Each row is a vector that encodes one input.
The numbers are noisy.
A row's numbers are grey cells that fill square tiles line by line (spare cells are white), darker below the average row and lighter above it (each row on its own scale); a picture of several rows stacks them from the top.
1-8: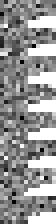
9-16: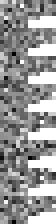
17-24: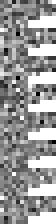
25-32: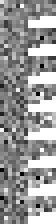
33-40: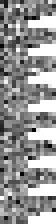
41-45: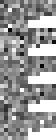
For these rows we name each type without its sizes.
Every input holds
a label and a true/false value.
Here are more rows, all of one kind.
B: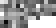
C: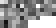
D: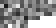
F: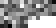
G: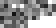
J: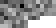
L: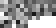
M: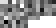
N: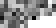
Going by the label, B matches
C and J.
